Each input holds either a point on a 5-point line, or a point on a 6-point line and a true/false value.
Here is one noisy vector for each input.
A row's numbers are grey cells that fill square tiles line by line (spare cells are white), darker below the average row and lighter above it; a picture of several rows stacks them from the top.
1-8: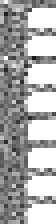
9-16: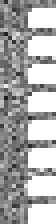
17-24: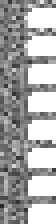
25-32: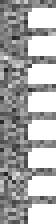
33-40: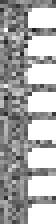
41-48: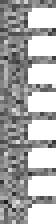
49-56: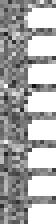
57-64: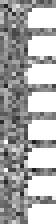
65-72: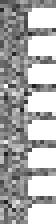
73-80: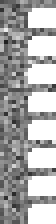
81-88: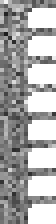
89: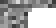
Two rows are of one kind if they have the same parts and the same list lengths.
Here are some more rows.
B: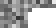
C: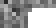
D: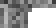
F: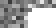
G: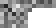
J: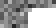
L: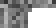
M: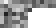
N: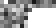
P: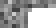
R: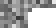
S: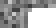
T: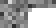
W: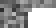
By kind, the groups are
B, F, G, M, N, R
C, D, J, L, P, S, T, W

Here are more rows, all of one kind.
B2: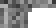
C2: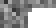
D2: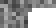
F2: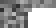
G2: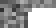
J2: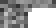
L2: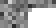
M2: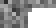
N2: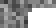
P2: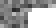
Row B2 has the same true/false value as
J2 and L2.
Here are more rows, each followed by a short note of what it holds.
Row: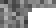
a point on a 6-point line and a true/false value
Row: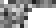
a point on a 5-point line
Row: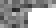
a point on a 6-point line and a true/false value
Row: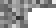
a point on a 5-point line
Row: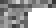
a point on a 6-point line and a true/false value
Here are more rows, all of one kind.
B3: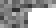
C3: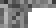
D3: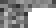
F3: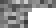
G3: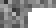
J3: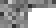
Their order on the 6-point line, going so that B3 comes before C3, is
B3, J3, G3, C3, D3, F3.
